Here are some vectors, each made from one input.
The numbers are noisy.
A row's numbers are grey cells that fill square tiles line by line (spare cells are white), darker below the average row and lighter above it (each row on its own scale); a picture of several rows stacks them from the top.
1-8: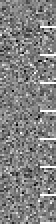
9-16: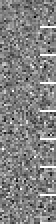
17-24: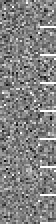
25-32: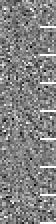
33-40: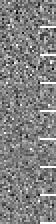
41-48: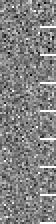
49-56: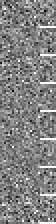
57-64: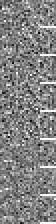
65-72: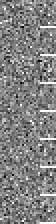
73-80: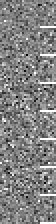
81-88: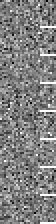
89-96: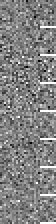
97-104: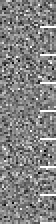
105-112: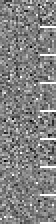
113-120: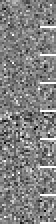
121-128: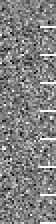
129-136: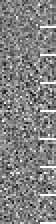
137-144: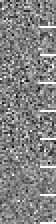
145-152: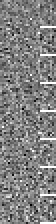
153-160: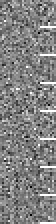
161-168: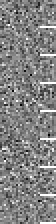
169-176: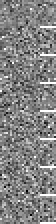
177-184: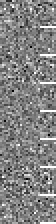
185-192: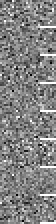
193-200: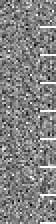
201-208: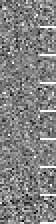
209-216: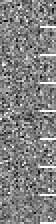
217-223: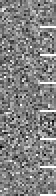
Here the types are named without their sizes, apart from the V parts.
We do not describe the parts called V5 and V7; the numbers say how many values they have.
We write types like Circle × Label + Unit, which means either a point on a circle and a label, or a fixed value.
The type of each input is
(Bool × Bool × Bool × Bool + Unit) × (Circle × V5 + Label × V7).
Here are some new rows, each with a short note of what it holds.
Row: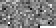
a label, four true/false values and a value of V7
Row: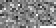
a point on a circle, four true/false values and a value of V5
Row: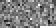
a label, four true/false values and a value of V7
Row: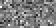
a label and a value of V7
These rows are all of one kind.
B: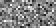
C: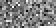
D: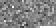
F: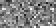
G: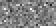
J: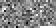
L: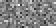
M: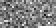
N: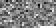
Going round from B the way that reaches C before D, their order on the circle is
B, C, M, L, J, G, F, N, D.
